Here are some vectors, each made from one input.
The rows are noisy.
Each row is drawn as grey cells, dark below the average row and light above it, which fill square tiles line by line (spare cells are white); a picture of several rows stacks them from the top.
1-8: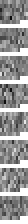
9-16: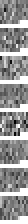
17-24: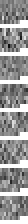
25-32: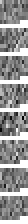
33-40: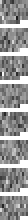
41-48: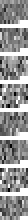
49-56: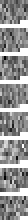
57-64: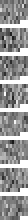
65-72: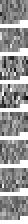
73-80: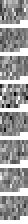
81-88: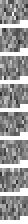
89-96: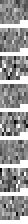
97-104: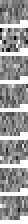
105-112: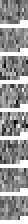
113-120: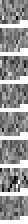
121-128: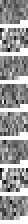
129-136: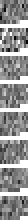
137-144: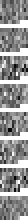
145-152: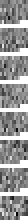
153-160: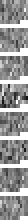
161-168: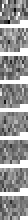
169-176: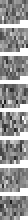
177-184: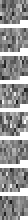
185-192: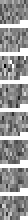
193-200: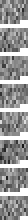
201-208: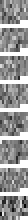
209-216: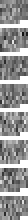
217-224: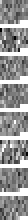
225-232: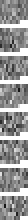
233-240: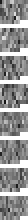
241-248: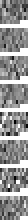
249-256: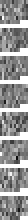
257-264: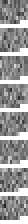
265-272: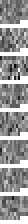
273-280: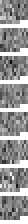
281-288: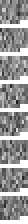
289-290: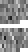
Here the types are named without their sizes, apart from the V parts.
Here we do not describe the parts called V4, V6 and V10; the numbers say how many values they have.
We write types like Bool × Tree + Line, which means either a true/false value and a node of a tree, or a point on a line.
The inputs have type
(Bool × Bool × Bool × Bool × (Line + V10) × Tree + V4) × V6.
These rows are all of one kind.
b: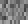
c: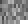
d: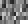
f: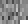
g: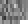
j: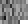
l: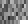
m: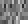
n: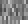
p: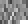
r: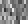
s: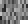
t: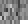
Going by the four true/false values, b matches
c, m and n.
